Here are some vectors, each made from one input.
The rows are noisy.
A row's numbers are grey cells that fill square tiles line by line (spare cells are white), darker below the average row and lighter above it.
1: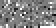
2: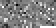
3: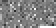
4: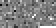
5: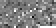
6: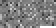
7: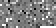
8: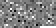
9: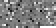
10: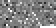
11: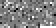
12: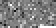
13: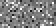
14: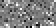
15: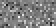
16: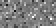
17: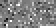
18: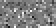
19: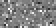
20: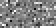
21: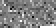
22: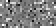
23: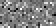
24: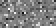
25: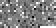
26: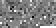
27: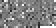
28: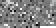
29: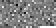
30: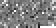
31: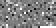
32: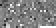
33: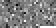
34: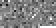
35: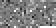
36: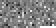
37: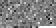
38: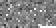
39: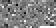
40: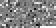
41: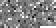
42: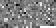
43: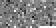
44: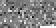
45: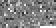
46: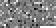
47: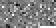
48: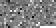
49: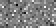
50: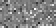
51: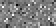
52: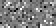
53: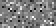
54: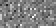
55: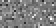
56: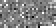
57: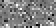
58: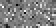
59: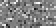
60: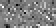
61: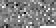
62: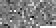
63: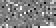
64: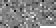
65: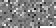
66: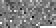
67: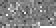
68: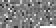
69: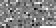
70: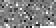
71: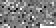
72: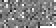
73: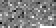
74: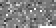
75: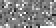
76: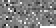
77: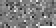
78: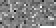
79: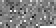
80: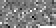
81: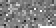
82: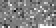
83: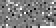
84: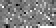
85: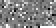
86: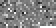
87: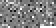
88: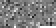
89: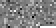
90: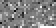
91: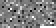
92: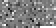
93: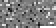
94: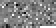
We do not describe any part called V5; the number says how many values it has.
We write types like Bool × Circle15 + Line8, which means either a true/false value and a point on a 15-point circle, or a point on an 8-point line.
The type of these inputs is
Bool × Line4 × (Line4 + V5).
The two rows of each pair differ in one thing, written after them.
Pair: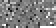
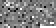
the true/false value
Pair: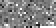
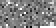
the place on one of the two 4-point lines
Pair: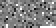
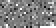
the place on one of the two 4-point lines
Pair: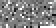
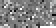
the place on one of the two 4-point lines
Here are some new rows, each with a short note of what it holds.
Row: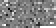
a point on each of two 4-point lines and a true/false value
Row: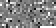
a point on each of two 4-point lines and a true/false value
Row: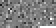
a point on a 4-point line, a true/false value and a value of V5
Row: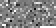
a point on each of two 4-point lines and a true/false value
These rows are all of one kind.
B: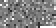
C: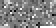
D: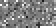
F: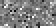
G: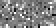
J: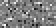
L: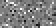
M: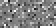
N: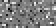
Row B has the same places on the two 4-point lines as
C, D and F.
